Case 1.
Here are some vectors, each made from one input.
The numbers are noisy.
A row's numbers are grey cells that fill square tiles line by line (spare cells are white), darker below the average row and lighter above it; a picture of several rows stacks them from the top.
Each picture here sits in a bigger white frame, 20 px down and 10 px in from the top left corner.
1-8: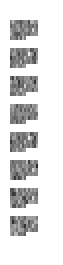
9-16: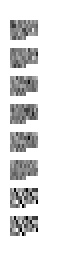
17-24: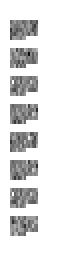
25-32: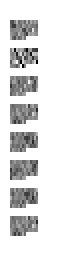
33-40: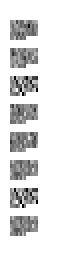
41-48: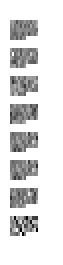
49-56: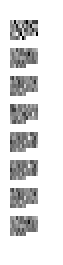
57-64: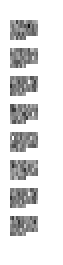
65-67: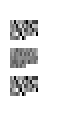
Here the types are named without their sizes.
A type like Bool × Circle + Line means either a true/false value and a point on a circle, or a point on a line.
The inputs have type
Tree + Unit.
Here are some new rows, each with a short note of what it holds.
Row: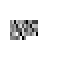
a fixed value
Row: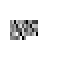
a fixed value
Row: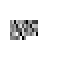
a fixed value
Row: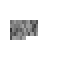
a node of a tree
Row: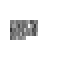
a node of a tree
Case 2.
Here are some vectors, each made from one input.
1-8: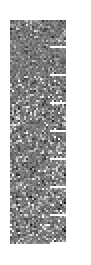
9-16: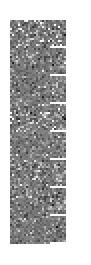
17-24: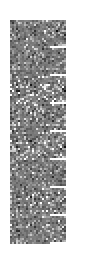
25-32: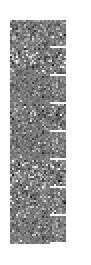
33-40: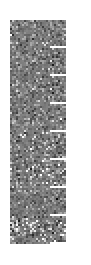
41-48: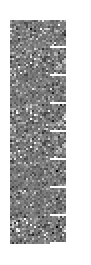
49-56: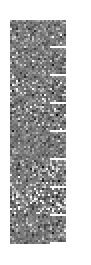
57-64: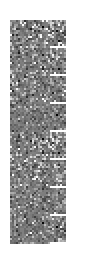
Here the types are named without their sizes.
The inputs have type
Tree.
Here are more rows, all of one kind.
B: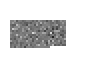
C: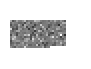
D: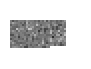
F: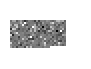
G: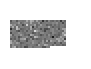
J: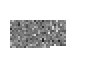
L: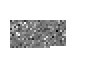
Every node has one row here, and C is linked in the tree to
J.
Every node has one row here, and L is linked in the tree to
F and G.
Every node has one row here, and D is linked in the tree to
B and G.
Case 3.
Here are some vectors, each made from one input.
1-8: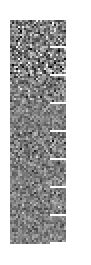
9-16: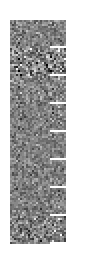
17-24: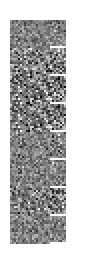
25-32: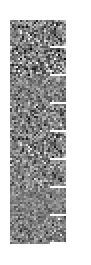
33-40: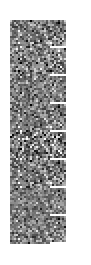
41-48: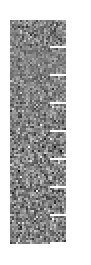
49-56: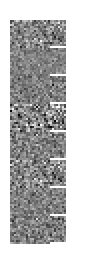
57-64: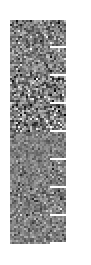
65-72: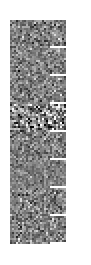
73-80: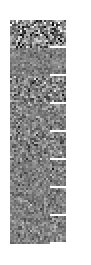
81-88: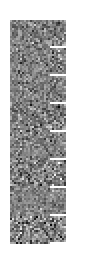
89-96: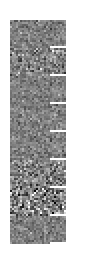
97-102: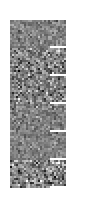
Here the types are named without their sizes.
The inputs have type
Tree.
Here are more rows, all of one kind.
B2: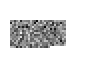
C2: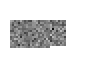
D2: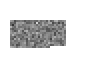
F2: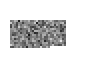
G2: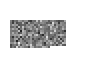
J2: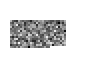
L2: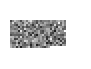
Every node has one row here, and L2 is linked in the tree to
B2 and F2.
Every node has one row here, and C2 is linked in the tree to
D2.
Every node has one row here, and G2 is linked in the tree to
J2.
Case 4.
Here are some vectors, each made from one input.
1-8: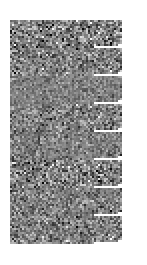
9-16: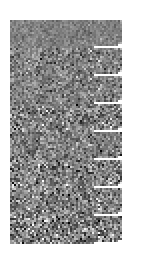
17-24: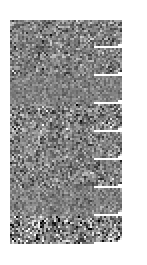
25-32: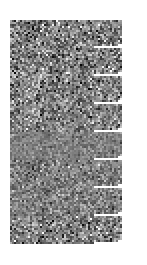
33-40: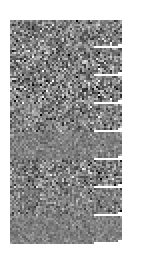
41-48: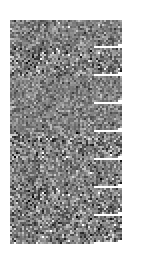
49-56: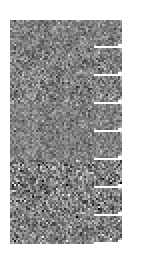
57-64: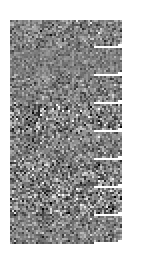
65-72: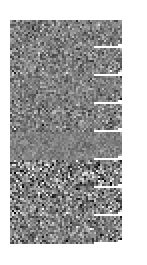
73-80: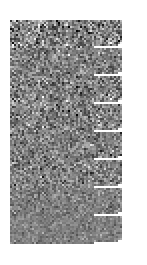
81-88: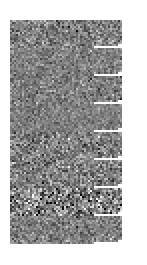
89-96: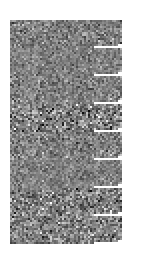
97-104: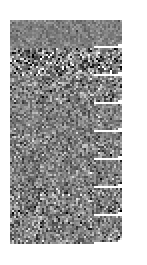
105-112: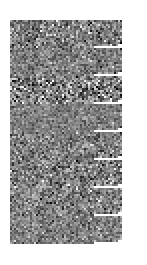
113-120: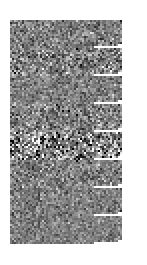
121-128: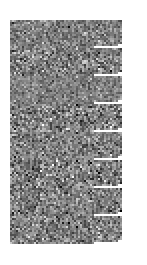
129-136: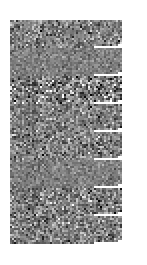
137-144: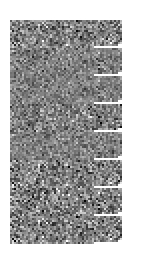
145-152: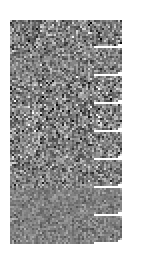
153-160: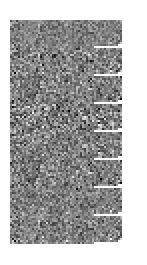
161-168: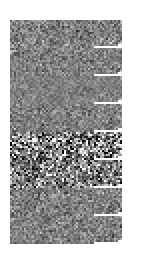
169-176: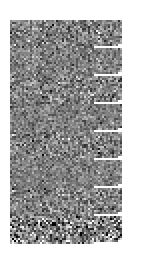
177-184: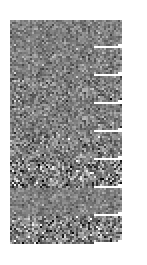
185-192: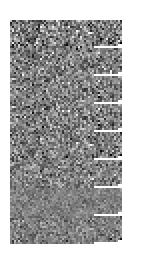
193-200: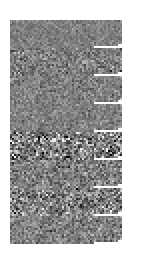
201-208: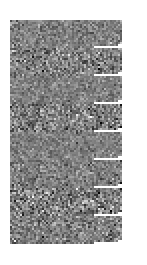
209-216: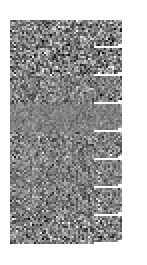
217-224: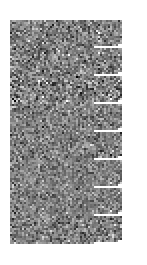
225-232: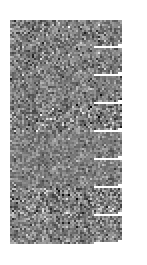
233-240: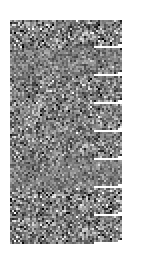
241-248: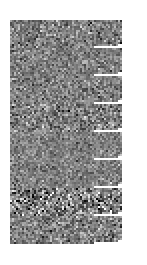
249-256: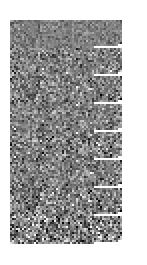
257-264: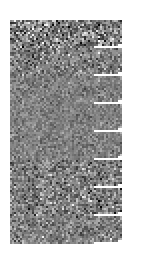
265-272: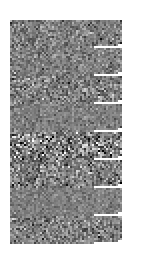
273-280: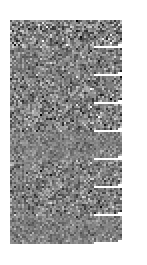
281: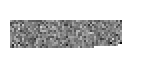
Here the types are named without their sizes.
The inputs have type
Line.
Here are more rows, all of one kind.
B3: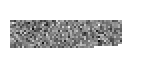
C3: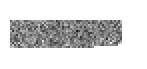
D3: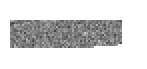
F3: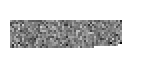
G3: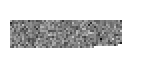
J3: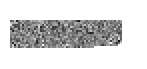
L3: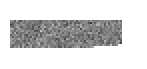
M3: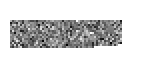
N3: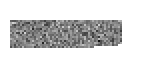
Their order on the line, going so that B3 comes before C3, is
J3, N3, B3, C3, L3, D3, F3, G3, M3.
